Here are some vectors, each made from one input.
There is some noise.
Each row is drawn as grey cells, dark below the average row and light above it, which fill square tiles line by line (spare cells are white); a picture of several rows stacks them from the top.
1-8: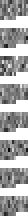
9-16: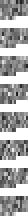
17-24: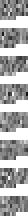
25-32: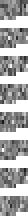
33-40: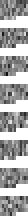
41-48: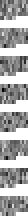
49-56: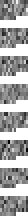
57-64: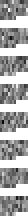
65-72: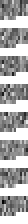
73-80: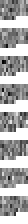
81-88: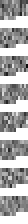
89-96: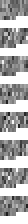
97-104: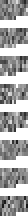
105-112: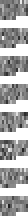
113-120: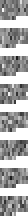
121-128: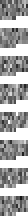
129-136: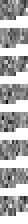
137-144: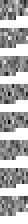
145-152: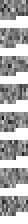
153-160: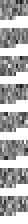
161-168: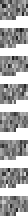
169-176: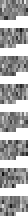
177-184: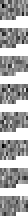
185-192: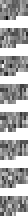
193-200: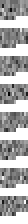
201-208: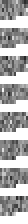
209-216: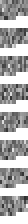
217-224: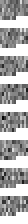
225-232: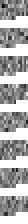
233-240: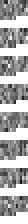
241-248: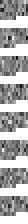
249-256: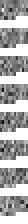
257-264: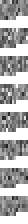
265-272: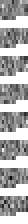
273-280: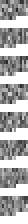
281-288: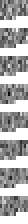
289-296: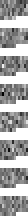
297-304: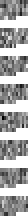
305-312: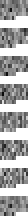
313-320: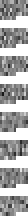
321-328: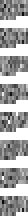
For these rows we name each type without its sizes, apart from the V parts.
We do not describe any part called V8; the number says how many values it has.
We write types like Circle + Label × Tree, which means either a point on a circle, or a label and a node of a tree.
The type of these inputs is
Bool × Tree + Line × (Line + V8).
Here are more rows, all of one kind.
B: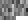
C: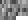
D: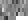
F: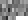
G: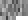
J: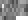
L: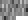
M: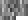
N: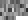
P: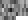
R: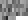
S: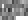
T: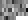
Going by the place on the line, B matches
N and T.
